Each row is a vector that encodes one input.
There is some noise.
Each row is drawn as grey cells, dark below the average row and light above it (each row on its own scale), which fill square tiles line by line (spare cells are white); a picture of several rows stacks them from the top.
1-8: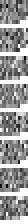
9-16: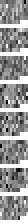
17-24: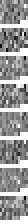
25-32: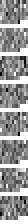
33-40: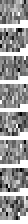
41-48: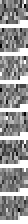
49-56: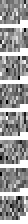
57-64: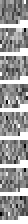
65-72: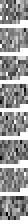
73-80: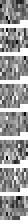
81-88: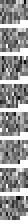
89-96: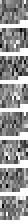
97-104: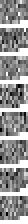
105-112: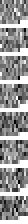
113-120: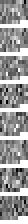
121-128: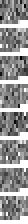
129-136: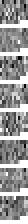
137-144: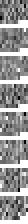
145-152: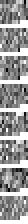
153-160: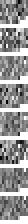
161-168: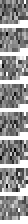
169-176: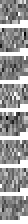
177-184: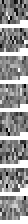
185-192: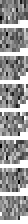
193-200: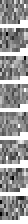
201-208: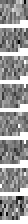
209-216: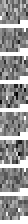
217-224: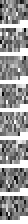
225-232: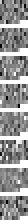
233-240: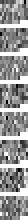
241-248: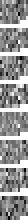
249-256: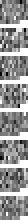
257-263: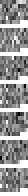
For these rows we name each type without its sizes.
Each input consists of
a point on a line, together with either a label, or a point on a line.
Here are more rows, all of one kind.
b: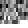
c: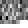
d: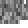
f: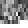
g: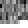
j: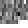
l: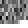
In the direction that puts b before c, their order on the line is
b, f, c, g, l, j, d.
